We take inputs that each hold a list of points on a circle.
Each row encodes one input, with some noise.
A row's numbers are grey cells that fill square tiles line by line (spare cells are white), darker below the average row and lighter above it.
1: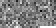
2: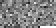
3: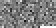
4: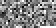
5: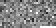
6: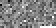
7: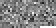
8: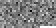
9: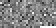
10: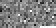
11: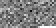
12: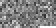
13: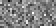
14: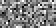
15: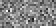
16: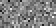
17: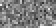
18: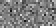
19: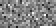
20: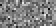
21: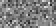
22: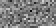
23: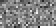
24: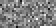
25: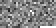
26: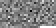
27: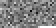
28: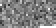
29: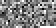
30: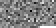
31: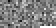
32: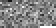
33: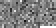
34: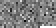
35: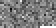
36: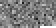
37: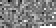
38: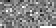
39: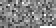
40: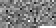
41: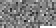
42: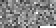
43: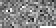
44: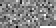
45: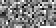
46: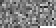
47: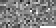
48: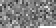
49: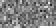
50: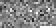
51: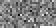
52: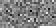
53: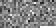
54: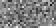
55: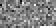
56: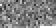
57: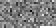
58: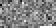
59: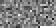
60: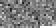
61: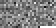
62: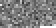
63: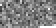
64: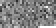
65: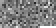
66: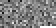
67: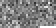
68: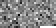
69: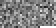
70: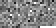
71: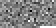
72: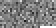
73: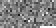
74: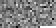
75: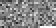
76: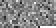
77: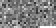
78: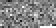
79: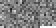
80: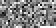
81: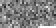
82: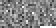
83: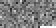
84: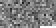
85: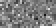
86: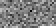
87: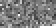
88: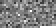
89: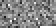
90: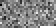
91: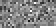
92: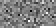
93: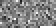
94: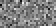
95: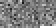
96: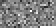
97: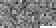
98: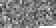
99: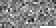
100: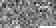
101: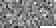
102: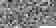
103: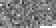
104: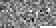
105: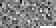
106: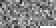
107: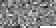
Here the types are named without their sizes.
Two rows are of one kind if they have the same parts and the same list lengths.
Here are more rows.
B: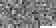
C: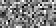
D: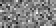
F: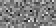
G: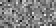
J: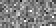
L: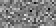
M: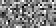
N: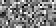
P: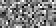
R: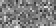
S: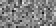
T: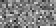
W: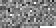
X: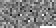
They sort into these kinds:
B, F, L, R, X
C, M, N, P
D, G, J, S, T, W

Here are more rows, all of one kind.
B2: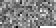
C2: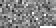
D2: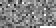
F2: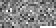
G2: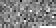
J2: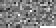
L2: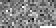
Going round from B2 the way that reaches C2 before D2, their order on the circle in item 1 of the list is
B2, C2, D2, L2, F2, G2, J2.
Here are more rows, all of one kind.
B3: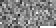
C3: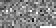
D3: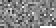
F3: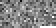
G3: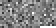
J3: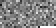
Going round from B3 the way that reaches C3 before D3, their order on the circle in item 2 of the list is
B3, C3, D3, G3, F3, J3.
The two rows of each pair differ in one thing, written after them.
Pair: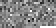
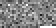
the place on the circle in item 1 of the list
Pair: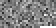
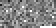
the place on the circle in item 2 of the list
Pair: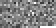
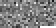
the place on the circle in item 2 of the list
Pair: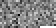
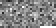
the place on the circle in item 1 of the list
